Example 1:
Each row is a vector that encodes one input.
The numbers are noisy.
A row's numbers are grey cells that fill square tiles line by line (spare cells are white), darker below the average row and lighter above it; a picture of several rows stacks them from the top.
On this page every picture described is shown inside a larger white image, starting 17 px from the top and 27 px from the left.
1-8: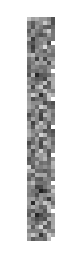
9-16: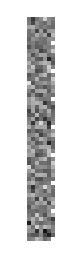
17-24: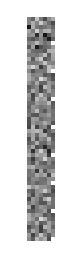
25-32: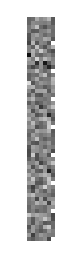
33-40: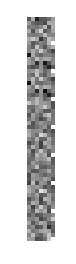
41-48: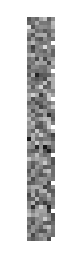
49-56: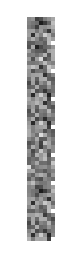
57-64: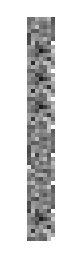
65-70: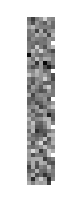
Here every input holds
a point on a 10-point line.
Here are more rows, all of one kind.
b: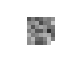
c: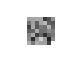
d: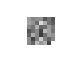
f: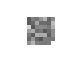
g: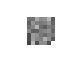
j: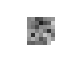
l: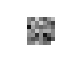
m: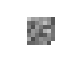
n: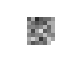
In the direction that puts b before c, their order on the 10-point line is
n, j, b, f, g, m, d, c, l.
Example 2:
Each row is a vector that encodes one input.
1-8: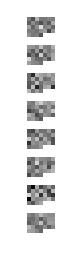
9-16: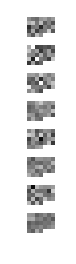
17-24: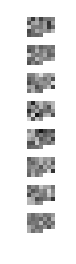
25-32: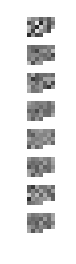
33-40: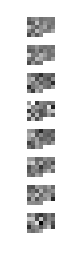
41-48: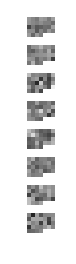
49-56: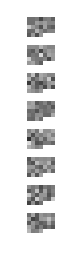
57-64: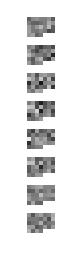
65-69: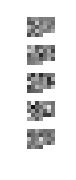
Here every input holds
a point on a 12-point line.
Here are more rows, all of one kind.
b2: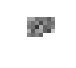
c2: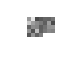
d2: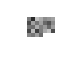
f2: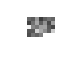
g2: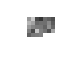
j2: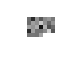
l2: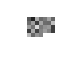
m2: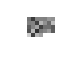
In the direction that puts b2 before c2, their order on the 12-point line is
j2, f2, d2, l2, m2, b2, g2, c2.
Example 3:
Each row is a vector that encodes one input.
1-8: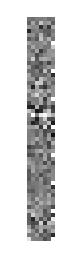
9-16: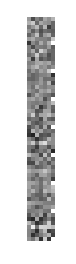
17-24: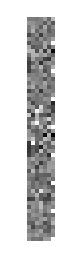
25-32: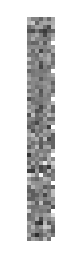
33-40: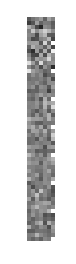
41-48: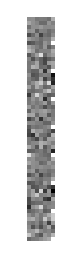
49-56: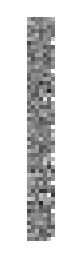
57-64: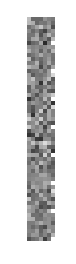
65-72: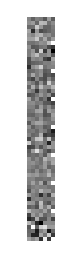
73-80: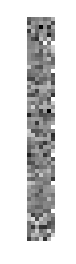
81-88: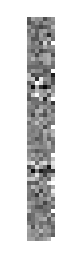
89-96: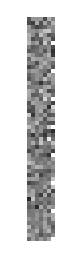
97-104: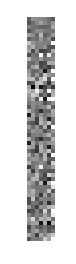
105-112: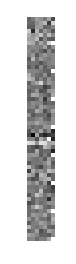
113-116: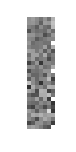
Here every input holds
four true/false values.
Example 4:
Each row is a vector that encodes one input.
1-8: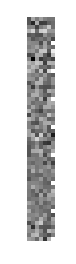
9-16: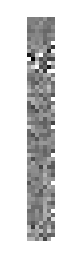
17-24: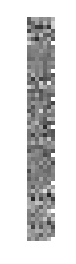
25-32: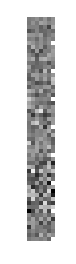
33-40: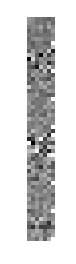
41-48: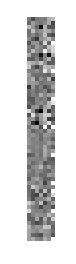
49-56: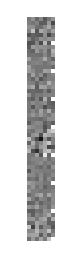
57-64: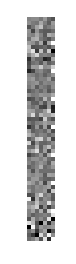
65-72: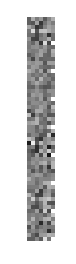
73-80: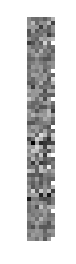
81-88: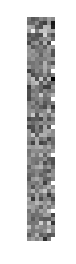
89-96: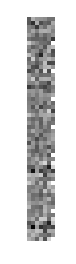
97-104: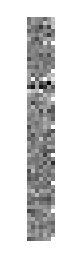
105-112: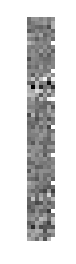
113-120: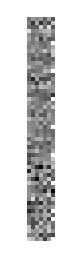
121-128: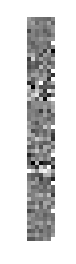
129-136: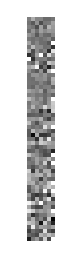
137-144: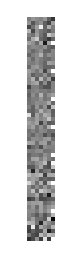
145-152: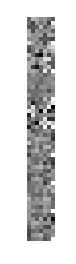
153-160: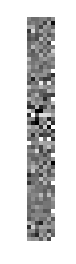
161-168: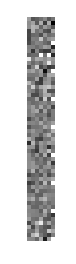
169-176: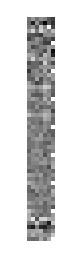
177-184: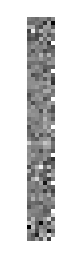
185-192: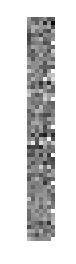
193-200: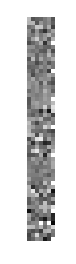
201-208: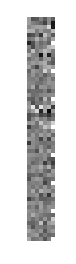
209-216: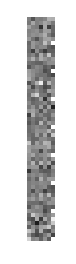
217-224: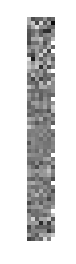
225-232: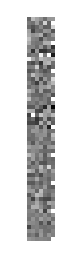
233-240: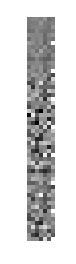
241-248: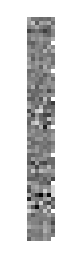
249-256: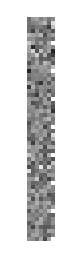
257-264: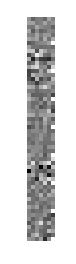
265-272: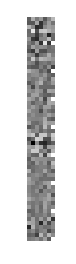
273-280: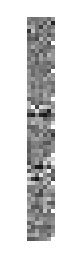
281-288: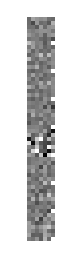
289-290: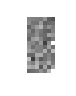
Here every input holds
three true/false values.
